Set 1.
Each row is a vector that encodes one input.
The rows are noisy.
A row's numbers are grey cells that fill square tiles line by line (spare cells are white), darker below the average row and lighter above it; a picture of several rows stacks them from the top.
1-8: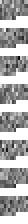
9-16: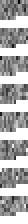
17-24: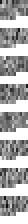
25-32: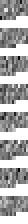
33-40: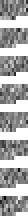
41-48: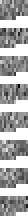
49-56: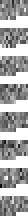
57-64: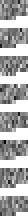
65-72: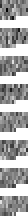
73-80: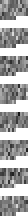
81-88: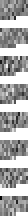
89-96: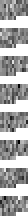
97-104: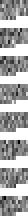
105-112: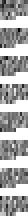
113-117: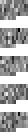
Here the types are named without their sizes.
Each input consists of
a point on a line and a node of a tree.
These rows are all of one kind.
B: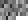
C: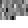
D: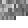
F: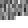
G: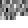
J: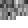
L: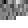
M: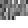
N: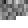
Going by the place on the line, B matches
J, L and N.
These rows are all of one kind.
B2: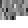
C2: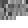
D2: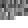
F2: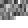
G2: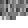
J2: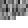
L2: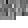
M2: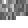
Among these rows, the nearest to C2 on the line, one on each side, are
D2 and G2.
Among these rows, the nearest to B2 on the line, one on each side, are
G2 and M2.
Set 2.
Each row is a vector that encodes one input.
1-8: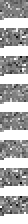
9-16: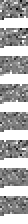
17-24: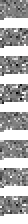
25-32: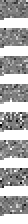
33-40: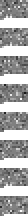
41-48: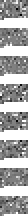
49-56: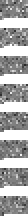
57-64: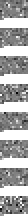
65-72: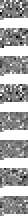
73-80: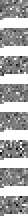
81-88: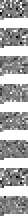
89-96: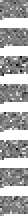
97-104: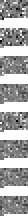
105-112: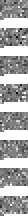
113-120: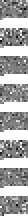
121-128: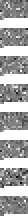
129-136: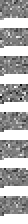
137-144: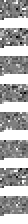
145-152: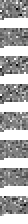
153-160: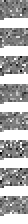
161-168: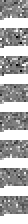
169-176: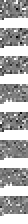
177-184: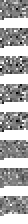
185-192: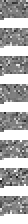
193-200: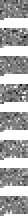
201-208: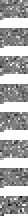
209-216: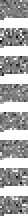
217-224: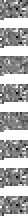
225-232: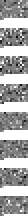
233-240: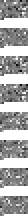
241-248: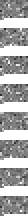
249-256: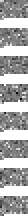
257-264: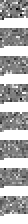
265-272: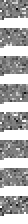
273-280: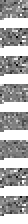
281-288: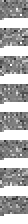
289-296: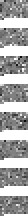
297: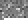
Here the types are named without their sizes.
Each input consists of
a true/false value, together with either a point on a circle, or a fixed value.
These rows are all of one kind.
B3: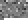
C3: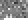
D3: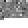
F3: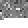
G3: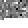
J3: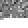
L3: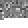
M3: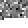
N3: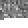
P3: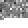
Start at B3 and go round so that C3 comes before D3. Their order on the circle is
B3, M3, C3, J3, P3, G3, F3, L3, N3, D3.
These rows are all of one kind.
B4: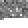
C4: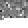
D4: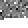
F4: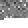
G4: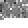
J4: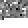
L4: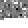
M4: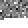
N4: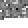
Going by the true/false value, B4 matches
C4, F4 and G4.
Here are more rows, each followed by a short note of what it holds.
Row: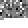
a true/false value
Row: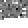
a point on a circle and a true/false value
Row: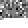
a true/false value
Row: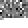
a true/false value
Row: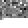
a true/false value
